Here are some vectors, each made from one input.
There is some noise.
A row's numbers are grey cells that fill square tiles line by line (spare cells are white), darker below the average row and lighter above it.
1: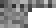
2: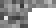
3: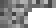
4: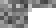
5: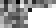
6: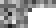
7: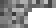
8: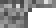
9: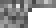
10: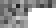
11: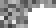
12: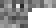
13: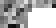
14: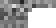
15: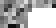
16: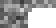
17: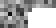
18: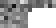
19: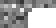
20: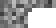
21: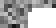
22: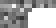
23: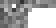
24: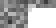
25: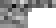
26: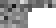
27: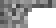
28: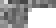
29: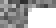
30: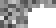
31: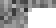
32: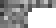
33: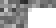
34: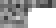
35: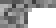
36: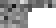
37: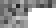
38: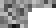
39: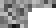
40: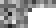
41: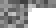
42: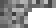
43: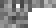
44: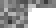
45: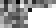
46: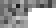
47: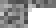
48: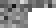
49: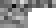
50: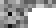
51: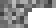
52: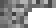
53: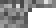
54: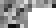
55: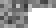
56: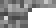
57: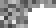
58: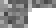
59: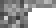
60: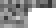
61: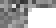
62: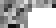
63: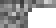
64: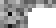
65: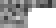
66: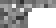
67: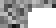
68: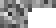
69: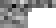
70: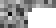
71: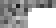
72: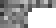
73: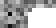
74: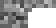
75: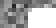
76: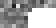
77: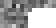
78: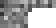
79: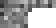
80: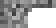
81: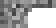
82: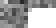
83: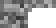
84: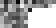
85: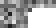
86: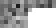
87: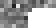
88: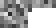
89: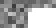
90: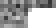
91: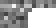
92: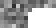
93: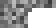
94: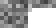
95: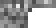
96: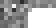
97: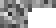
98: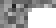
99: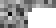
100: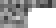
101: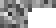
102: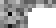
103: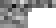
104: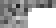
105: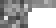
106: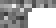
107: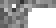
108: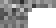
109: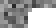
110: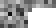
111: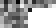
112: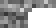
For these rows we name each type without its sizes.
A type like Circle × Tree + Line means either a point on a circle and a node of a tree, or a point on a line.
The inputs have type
Line + List(Circle).
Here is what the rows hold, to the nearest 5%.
About 25% of them hold a point on a line. The rest are lists of points on a circle.
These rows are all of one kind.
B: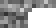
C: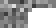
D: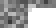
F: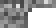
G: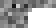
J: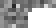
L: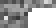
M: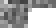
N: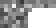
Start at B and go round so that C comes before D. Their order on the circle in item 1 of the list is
B, N, C, M, D, G, J, F, L.
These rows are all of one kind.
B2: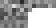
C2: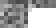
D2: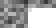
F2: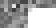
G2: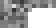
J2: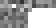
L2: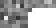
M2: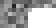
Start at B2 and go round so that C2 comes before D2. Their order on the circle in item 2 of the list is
B2, J2, C2, F2, D2, M2, G2, L2.
